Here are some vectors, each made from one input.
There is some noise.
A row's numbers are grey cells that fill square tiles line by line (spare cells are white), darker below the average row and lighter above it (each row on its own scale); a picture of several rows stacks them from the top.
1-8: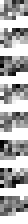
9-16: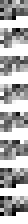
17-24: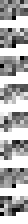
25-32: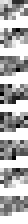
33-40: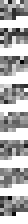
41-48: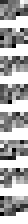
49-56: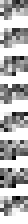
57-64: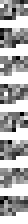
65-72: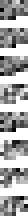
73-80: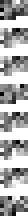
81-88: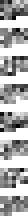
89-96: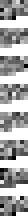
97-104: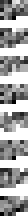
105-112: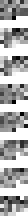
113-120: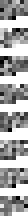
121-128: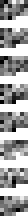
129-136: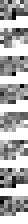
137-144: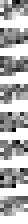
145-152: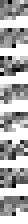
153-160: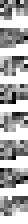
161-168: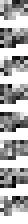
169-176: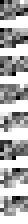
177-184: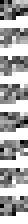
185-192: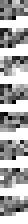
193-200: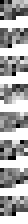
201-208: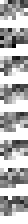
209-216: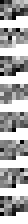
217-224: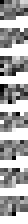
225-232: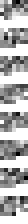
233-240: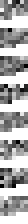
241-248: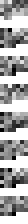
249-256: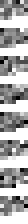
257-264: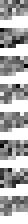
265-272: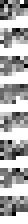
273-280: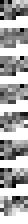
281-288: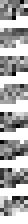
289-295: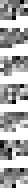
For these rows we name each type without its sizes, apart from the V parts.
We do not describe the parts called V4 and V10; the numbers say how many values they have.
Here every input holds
a true/false value and a value of V4, together with either a point on a line, or a value of V10.
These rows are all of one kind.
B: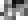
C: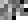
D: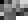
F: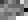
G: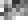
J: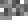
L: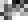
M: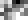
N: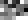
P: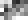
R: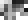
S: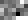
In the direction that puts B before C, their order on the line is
N, S, B, G, J, P, M, D, L, F, C, R.
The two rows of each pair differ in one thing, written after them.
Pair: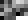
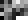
the place on the line
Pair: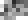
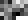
the true/false value
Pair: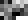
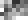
the true/false value
